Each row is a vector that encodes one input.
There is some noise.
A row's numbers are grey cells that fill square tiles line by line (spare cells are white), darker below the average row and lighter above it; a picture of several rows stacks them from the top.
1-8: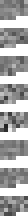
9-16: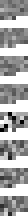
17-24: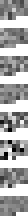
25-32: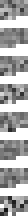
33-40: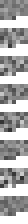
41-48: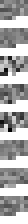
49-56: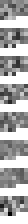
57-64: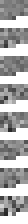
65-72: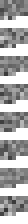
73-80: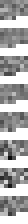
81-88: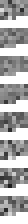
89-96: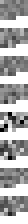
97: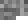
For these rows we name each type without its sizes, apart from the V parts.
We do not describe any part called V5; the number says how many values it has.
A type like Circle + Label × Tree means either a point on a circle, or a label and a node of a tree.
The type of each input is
List(Bool × V5).
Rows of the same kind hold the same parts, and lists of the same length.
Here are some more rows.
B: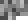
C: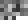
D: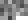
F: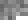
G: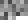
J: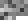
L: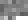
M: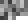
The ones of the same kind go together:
B, G, M
C
D, F, J, L

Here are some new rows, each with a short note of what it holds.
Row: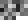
the empty list
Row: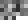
the empty list
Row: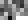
a list of two items
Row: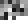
the empty list
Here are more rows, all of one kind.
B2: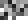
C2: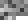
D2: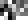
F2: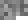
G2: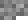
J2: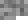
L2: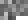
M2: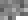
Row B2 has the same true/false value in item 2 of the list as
C2 and J2.
